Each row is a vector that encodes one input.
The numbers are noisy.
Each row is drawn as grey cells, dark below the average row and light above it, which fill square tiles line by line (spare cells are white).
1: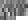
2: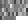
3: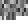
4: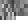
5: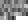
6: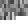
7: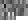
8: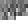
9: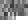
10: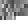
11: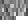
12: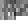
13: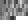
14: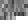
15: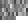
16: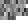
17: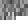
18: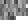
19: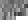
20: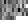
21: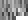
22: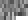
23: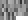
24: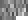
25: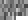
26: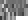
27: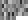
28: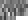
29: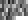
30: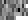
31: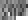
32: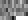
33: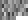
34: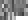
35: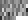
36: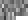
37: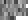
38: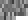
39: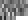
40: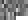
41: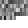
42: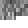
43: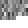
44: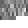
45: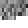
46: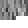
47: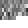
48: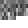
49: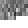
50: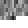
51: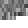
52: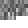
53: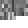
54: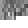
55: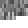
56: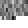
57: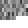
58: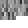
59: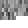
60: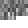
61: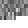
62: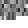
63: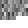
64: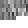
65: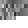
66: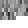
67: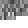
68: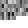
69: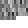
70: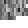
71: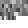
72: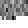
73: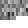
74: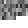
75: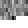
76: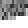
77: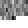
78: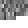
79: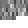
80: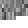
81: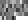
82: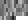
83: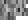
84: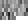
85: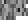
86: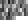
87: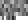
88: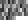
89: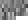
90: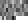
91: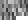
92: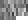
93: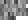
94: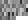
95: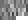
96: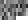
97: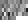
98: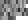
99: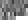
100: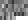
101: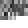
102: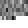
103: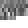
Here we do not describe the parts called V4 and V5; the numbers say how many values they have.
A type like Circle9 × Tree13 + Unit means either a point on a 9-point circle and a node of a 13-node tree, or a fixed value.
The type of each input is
Bool × Circle6 + Unit + V4 × V5.
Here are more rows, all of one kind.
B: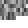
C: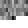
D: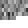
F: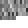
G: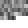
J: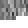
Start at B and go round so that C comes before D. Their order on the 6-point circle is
B, F, J, C, G, D.
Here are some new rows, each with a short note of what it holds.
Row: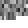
a point on a 6-point circle and a true/false value
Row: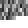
a fixed value
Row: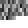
a fixed value
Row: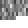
a point on a 6-point circle and a true/false value
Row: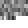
a point on a 6-point circle and a true/false value
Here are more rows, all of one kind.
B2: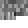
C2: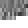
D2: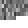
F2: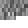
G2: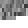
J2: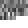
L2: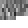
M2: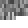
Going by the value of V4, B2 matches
C2 and M2.
